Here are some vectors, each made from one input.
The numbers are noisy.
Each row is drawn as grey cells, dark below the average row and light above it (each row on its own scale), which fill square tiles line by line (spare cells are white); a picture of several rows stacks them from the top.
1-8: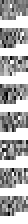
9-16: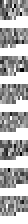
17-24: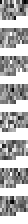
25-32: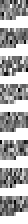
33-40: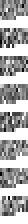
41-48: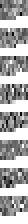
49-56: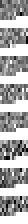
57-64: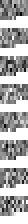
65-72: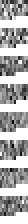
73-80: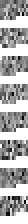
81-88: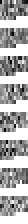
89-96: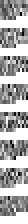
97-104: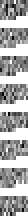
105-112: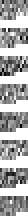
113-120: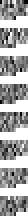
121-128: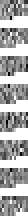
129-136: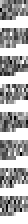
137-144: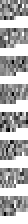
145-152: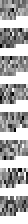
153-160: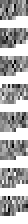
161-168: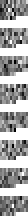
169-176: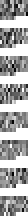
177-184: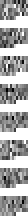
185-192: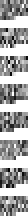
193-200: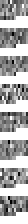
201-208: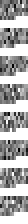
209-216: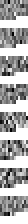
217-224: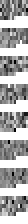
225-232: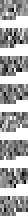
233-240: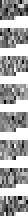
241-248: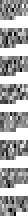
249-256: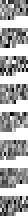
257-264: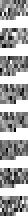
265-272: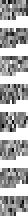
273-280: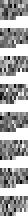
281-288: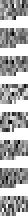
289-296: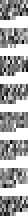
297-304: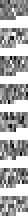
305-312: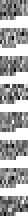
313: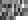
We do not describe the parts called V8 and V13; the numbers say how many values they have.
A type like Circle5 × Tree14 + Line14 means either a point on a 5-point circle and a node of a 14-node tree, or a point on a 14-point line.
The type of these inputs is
(Bool × Line4 + V8) × V13 + Label9.
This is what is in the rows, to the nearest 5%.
About 20% of them hold one of 9 labels. The rest hold a value of V13, together with either a point on a 4-point line and a true/false value, or a value of V8.
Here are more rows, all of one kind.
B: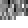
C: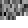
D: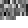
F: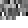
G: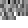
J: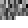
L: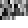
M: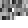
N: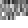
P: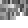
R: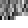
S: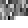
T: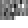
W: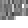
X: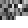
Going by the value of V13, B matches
N, P, R and S.
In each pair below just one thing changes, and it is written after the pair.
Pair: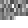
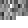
the value of V13
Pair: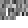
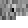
the place on the 4-point line
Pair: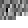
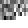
the value of V13
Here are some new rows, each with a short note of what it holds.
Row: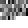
a value of V8 and a value of V13
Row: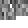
a point on a 4-point line, a true/false value and a value of V13
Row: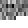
one of 9 labels
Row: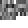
one of 9 labels
